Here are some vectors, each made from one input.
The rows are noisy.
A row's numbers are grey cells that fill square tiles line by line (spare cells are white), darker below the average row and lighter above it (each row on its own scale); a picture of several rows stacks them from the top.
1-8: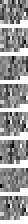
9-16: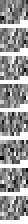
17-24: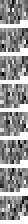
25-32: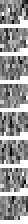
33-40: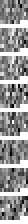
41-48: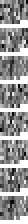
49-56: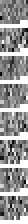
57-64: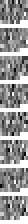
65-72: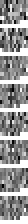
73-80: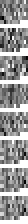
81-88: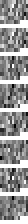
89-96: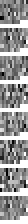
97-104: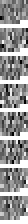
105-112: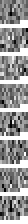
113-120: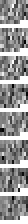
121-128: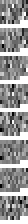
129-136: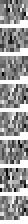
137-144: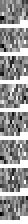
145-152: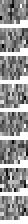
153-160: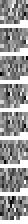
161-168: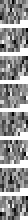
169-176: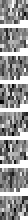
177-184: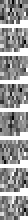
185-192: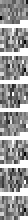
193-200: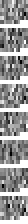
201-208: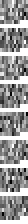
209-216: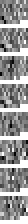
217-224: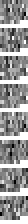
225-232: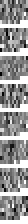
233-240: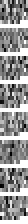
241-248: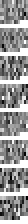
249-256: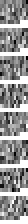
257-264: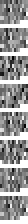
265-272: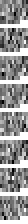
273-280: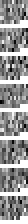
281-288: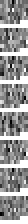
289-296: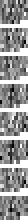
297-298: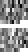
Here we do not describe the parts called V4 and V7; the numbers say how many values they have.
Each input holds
either a point on a 14-point line, or a node of a 12-node tree, a value of V4 and a value of V7.
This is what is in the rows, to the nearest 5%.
About 35% of them hold a point on a 14-point line. The rest hold a node of a 12-node tree, a value of V4 and a value of V7.
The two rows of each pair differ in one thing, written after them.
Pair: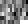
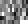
the node of the tree
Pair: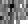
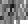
the node of the tree
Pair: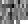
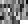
the value of V7
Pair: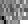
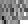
the value of V4
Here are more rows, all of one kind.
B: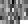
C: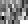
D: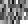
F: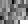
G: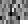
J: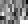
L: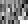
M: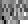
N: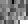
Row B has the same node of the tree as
J and N.
